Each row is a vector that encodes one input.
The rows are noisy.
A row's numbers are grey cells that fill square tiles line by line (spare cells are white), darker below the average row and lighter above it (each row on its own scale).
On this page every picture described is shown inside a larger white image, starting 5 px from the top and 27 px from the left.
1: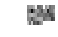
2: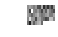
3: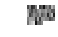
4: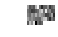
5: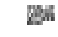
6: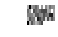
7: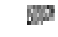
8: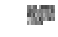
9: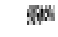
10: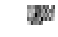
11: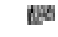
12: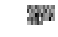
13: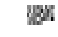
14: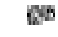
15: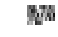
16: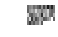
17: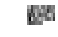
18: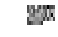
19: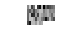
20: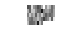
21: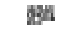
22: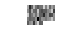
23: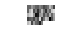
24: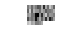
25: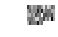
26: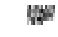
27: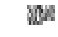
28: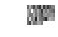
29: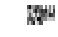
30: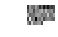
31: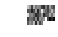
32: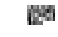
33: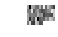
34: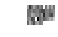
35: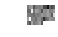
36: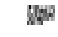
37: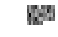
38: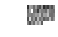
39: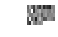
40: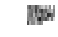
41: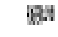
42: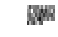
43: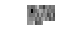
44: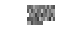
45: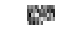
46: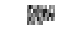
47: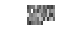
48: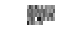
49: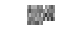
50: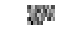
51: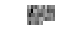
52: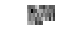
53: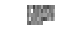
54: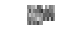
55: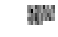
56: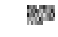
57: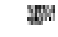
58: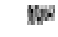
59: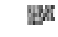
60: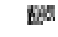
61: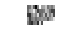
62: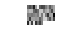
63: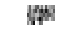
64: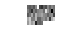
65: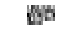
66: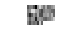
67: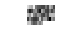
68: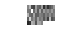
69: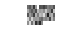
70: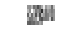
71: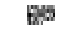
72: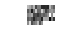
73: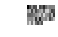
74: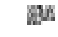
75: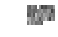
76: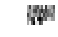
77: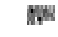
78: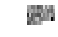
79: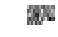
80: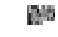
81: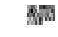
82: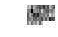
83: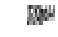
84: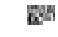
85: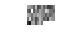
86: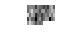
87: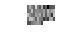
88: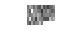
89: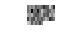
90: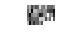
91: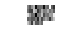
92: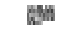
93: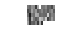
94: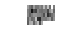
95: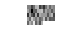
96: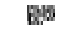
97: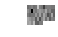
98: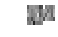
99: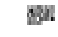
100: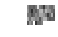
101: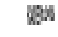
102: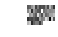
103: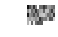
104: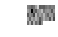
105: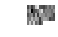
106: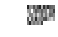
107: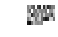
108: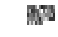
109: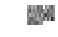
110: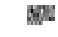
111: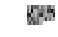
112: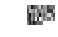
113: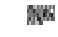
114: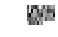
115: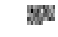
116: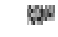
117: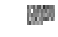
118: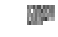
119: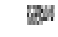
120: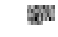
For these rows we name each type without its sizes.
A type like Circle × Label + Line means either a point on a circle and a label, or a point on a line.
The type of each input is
Bool × Bool × Bool × Bool × Label × Label × Label.
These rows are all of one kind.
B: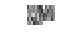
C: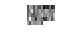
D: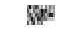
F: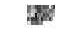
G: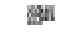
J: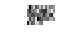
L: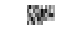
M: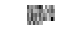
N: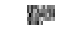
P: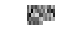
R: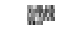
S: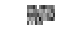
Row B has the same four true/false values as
D, F, L and N.
